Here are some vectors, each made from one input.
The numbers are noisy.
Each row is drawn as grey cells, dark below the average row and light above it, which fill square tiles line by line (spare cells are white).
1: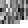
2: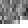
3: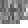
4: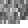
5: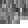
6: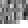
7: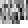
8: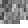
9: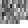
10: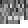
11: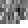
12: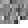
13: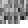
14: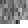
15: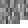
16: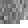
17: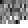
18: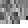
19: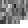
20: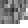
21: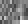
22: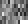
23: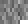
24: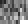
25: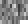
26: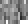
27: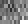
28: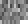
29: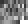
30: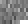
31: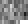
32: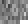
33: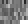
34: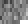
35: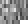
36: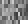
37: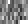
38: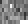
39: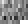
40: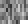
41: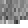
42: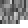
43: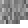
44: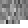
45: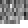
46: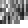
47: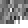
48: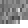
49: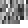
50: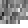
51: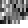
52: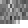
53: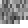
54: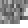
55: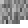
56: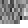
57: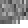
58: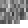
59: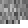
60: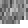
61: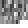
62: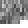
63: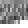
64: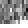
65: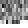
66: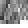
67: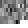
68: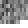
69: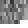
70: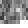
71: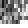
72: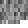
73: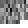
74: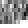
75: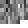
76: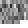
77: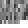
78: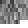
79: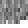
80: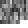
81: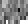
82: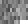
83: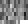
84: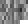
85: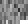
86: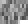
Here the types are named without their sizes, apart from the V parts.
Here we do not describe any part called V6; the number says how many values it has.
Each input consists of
either a point on a line and a value of V6, or three true/false values.
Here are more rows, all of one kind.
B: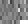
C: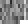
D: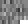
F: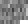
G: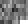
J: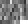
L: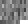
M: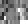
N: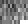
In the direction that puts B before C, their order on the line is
N, B, F, G, C, D, L, J, M.
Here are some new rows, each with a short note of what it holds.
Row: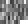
a point on a line and a value of V6
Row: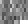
a point on a line and a value of V6
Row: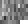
three true/false values
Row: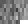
a point on a line and a value of V6
